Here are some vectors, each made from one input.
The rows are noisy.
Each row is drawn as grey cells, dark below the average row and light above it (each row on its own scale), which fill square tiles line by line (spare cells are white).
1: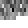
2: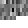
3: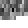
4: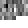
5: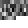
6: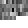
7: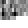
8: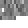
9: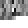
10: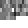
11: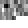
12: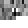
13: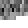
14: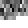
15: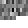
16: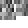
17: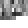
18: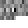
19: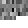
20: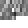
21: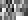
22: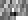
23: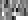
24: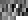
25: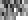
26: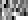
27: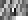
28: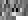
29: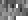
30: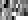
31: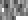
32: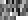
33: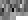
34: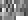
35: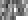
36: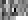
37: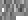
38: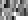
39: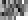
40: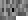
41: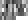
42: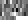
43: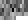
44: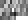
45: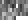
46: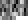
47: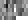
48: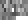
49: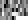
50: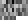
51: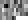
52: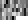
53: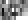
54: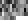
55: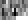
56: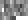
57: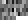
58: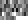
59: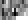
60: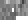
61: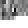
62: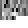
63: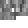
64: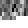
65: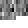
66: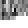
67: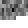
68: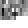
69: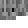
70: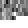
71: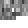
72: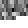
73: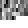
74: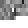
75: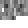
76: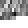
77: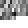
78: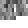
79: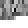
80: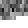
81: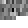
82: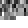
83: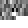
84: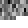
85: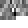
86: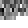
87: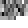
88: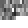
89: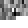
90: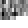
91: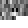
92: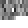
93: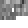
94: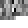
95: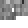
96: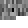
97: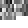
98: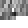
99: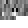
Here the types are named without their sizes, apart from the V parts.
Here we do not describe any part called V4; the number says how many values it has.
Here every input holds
a label, together with either a point on a line, or a value of V4.
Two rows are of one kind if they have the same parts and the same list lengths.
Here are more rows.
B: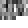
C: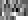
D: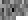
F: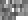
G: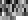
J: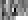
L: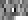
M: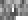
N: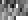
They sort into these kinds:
B, C, D, G, N
F, J, L, M

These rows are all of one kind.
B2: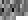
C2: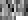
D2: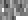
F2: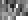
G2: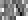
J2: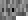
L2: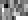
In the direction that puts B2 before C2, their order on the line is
J2, B2, C2, F2, L2, D2, G2.
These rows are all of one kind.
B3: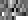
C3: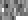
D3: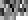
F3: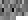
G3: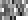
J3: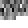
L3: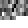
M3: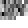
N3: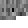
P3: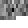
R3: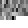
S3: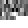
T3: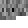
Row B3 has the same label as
C3, R3 and S3.
